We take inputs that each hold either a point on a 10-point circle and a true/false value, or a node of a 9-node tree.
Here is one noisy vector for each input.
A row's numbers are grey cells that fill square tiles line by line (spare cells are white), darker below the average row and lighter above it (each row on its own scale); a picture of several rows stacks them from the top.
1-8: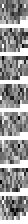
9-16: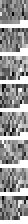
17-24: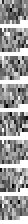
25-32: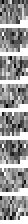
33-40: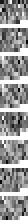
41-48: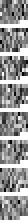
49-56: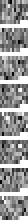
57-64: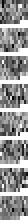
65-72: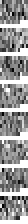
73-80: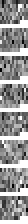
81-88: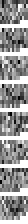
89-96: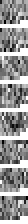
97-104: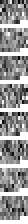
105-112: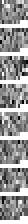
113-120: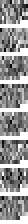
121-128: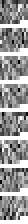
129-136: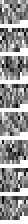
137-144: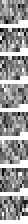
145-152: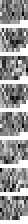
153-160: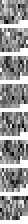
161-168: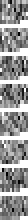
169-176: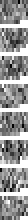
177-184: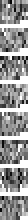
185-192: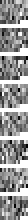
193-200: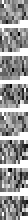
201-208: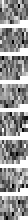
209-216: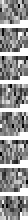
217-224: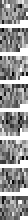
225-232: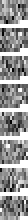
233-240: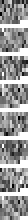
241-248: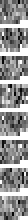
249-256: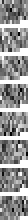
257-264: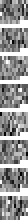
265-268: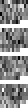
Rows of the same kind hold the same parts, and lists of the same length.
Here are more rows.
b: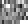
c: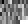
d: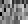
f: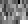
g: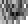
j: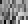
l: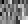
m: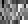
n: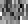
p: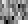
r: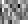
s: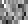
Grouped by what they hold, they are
b, j, p, r, s
c, d, f, g, l, m, n

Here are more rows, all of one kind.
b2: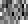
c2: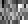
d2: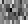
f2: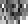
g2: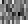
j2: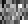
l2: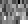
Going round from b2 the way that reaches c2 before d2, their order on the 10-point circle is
b2, j2, c2, g2, d2, f2, l2.
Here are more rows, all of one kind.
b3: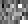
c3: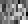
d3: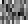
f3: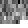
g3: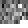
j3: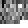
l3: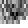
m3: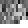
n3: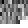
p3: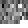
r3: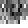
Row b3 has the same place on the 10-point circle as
g3 and p3.
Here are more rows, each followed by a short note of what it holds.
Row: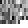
a node of a 9-node tree
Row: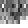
a point on a 10-point circle and a true/false value
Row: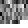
a point on a 10-point circle and a true/false value
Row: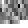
a node of a 9-node tree
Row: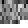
a point on a 10-point circle and a true/false value
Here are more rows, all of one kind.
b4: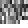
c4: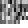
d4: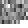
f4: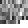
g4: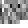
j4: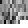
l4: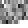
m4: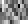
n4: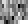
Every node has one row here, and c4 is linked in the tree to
b4 and d4.
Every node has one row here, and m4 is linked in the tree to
g4.
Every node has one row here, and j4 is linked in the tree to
f4.
